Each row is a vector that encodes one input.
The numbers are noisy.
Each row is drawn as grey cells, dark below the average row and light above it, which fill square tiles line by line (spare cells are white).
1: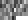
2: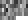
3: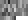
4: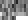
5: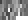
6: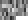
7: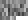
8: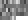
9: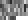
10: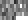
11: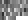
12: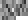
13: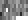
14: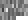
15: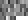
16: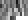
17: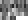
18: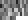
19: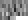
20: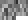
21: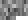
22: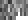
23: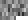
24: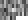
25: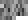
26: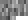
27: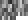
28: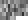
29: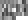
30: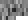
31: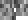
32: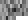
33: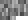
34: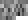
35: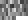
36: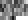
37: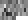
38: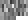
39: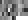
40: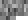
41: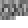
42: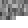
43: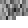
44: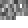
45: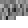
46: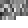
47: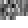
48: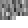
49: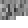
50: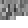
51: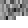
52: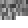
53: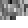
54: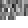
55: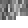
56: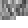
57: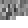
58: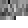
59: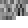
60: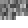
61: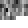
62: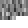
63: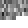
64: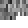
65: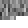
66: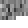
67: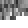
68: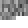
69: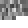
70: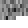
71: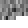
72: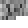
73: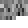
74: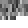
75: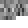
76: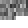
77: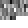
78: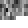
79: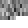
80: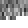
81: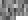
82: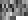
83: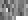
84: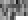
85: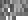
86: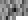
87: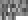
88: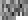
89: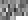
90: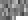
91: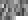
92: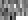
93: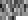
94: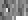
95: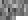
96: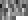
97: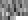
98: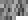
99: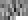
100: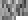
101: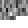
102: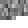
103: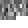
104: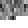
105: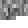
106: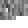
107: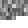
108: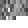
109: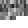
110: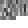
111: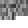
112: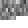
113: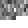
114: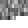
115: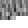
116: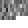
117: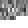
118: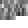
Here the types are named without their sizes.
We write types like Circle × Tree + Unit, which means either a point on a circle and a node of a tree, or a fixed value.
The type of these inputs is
(Bool × Bool × Bool + Unit) × Label.
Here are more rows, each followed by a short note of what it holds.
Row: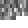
a label and three true/false values
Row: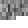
a label
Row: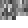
a label and three true/false values
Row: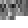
a label and three true/false values
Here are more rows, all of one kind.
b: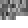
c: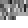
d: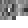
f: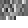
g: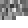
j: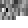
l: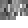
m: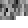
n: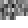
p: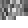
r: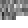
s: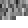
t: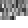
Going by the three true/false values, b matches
d, f, p and r.
